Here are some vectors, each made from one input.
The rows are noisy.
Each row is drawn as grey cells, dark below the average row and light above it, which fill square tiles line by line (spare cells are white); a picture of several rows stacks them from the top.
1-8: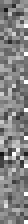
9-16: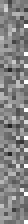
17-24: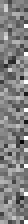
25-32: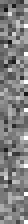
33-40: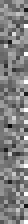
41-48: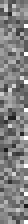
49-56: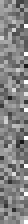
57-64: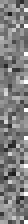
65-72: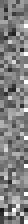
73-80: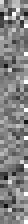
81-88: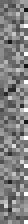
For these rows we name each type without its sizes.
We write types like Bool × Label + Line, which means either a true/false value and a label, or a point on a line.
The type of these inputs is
List(Line).
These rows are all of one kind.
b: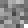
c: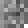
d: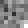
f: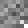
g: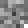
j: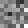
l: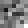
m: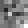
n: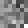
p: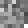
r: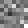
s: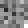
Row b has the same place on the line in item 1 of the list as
g and p.
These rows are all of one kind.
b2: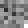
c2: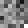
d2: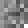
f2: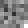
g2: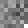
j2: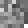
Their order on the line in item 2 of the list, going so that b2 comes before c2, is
b2, f2, g2, d2, j2, c2.
